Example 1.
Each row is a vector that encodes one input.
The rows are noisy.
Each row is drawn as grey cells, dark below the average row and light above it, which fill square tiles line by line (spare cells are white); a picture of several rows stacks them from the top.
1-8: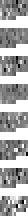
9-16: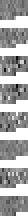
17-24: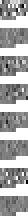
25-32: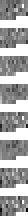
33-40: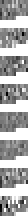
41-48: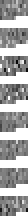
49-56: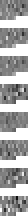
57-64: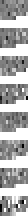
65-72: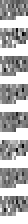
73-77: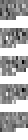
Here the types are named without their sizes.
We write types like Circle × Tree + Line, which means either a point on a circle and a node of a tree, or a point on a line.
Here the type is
Circle + Unit.
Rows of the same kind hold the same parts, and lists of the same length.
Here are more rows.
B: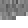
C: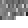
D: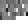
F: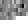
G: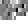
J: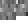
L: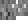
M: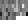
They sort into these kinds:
B, C, D, F, M
G, J, L

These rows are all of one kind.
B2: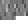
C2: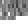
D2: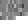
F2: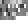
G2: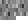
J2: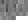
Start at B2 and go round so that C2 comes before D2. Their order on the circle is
B2, G2, J2, F2, C2, D2.
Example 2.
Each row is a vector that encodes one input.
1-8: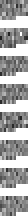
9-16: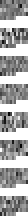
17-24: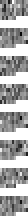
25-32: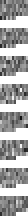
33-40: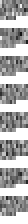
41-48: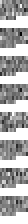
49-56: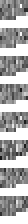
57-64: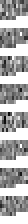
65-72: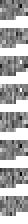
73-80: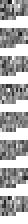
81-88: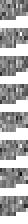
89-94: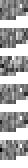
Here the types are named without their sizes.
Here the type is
Circle + Unit.
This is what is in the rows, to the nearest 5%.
About 90% of them hold a point on a circle. The rest hold a fixed value.
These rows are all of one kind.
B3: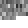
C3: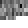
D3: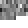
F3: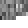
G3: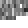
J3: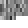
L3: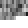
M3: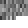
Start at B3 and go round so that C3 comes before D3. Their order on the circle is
B3, L3, C3, M3, F3, G3, D3, J3.
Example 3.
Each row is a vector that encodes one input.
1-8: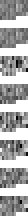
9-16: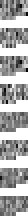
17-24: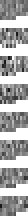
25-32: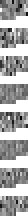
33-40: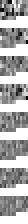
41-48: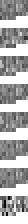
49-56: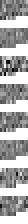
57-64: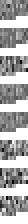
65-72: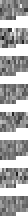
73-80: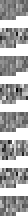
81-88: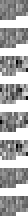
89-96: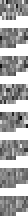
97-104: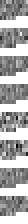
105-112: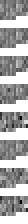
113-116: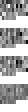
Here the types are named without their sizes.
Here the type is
Circle + Unit.
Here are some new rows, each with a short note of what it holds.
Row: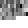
a point on a circle
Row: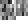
a fixed value
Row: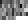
a point on a circle
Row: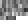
a point on a circle
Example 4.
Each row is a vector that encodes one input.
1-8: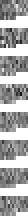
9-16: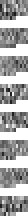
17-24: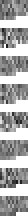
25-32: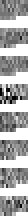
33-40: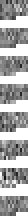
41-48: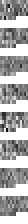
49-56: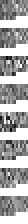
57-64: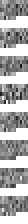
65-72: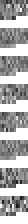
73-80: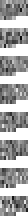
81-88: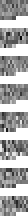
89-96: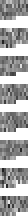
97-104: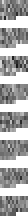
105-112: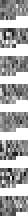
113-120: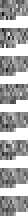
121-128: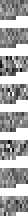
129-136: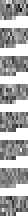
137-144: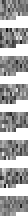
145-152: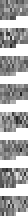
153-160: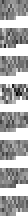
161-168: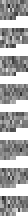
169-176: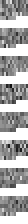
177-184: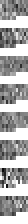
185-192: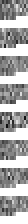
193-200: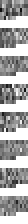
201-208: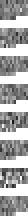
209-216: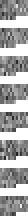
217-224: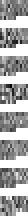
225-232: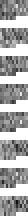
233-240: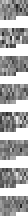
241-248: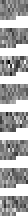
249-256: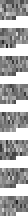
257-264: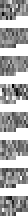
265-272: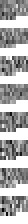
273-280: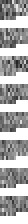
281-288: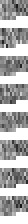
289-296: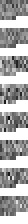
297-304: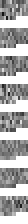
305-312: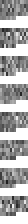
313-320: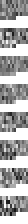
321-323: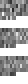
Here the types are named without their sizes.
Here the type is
Circle.
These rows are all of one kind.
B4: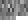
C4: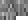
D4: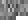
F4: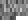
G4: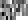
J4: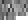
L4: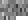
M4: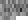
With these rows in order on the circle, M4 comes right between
B4 and L4.
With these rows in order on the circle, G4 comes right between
F4 and J4.
